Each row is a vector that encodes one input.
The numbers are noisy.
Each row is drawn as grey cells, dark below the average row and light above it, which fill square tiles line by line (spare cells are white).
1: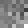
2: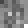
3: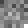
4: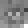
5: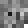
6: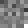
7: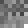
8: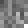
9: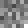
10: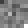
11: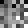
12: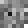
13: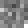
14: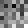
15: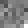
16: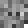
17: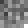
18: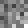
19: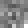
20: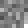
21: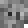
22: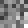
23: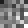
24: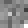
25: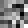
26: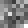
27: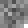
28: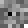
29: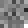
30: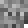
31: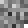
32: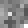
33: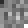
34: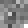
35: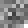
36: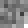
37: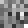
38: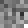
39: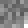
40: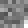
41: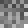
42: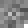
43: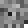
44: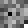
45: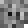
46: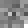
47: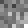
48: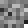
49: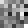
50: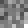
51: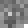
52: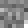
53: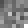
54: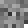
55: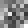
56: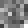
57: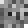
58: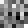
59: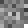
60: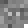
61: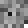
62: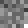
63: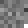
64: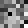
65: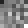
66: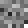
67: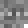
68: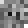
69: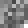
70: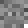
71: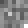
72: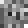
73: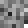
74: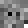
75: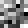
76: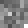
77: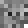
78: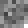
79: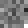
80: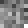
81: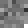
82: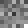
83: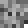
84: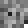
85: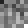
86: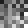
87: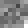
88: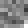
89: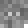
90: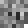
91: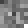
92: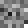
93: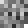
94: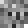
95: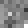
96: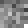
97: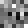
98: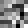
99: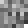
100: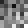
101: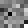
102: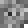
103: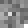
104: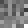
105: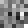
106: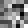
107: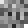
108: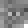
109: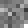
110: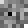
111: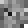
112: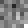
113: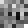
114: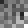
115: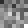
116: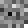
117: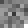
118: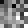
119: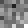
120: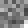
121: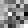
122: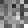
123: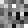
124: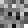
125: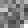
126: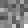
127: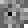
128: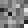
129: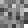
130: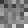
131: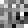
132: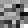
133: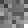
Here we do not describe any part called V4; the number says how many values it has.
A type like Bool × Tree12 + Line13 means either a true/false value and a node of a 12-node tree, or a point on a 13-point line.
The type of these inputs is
List2(Line5 × V4).
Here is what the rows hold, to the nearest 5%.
All of them are lists of up to two items, each a point on a 5-point line and a value of V4: about 5% are empty, 35% hold one and 60% two.
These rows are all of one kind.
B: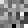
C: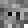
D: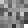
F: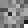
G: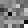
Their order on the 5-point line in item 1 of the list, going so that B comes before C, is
B, D, F, G, C.
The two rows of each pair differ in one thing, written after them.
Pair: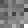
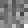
the value of V4 in item 1 of the list
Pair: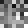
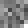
the value of V4 in item 1 of the list
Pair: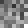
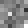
the place on the 5-point line in item 1 of the list
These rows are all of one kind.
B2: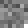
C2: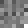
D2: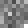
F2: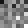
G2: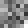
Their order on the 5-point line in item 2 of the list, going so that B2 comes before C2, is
G2, B2, D2, F2, C2.
